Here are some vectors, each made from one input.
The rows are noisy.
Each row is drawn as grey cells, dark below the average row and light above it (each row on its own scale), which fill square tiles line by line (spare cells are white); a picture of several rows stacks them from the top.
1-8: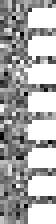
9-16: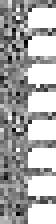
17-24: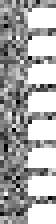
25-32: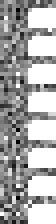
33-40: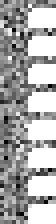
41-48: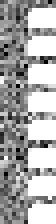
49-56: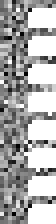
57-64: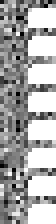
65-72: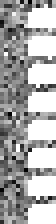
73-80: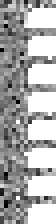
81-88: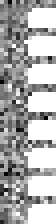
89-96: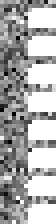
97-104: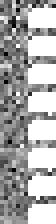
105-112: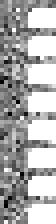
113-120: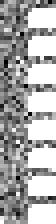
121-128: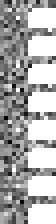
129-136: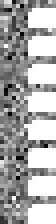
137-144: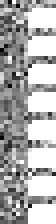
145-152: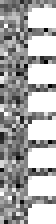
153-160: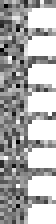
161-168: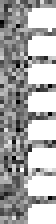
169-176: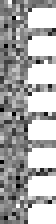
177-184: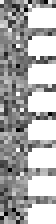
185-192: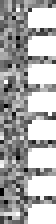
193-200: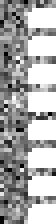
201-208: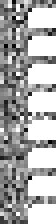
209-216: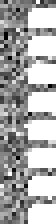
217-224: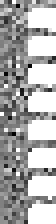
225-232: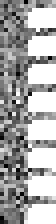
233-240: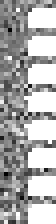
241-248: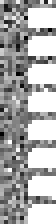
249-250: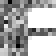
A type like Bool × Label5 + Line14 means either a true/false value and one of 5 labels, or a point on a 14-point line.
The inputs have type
(Circle11 + Unit) × Line7 + Label6.
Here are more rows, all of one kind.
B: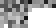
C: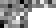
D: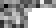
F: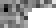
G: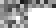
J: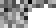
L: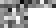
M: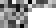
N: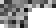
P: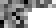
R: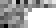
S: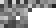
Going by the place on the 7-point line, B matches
J, M and N.
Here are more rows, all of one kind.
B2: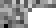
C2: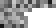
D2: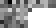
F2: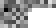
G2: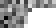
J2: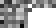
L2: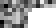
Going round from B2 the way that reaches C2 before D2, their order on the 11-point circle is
B2, G2, F2, L2, C2, J2, D2.
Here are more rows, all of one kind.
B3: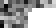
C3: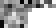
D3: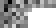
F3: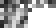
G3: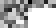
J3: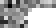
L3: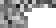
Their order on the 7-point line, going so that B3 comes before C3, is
D3, J3, G3, L3, B3, F3, C3.
